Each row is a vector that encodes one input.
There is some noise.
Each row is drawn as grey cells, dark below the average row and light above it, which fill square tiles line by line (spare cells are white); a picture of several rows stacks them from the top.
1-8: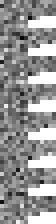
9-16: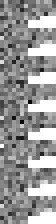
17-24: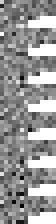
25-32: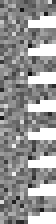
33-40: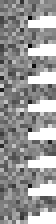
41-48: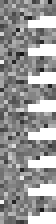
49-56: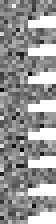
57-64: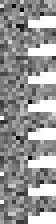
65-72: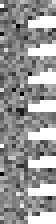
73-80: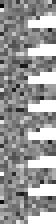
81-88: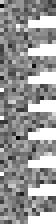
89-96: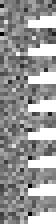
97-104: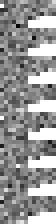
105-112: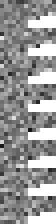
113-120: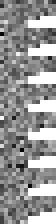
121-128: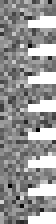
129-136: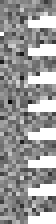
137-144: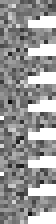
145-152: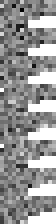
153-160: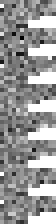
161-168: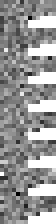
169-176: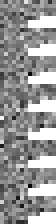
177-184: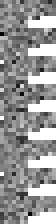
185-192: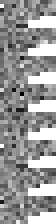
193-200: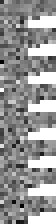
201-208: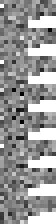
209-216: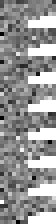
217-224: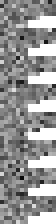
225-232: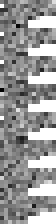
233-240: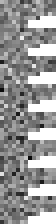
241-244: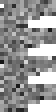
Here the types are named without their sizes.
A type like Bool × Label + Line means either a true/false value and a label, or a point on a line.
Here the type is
(Circle + Unit) × (Tree + Unit).
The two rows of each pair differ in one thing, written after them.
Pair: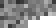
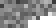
the place on the circle
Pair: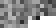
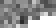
the place on the circle
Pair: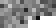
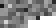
the node of the tree
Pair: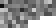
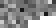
the place on the circle
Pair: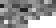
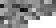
the node of the tree
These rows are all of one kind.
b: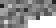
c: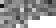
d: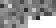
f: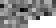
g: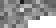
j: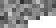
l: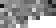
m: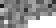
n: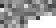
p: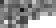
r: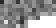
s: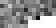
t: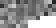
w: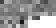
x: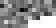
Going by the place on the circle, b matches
d, f, s and x.
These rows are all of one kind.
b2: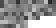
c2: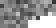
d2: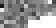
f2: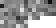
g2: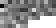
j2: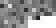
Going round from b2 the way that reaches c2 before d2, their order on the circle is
b2, f2, g2, c2, d2, j2.
